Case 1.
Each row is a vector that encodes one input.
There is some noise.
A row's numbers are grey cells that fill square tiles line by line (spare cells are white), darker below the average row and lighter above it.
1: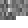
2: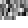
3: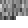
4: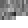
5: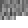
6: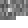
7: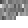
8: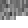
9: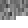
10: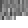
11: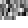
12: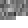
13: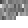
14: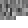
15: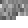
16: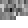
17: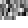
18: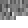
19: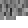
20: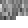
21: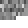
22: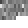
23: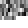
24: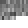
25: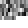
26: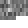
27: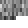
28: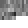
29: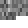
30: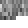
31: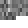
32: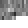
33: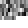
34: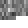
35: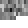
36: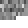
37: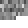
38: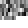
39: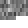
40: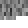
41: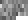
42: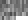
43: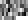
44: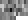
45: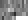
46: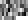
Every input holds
a list of up to two points on a 6-point line.
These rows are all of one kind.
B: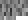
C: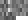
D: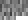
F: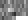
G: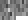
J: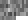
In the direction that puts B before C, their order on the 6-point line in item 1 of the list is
B, D, G, J, F, C.
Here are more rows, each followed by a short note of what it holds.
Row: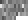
a list of one item
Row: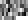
the empty list
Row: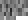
a list of two items
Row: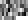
the empty list
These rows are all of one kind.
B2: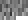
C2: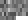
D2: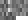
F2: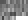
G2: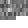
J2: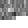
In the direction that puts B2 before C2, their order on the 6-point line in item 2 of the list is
D2, G2, B2, C2, F2, J2.
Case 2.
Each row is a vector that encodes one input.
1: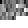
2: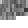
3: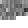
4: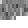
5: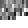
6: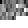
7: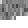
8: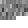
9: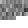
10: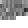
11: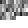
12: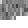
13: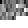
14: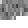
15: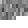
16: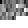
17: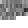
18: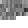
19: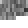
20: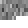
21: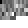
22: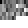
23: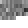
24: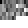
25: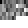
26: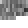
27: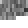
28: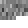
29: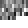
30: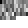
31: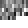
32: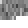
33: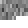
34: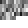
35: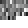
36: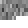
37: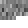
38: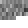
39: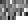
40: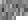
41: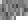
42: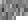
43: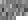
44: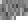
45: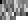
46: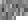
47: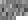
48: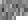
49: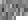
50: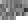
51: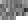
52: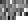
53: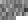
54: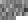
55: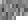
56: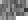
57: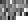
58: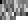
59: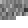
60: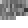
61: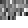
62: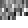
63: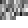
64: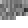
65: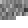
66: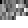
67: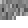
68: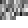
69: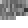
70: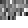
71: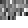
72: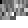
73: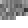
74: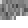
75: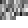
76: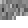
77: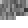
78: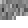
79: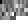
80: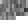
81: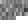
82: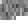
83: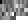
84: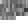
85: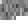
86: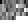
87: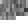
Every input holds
either a point on a 6-point line, or a point on a 7-point line.
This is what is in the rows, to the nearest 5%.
About 35% of them hold a point on a 6-point line. The rest hold a point on a 7-point line.
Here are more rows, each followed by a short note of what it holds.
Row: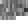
a point on a 7-point line
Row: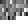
a point on a 6-point line
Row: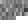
a point on a 7-point line
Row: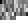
a point on a 6-point line
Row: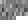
a point on a 7-point line
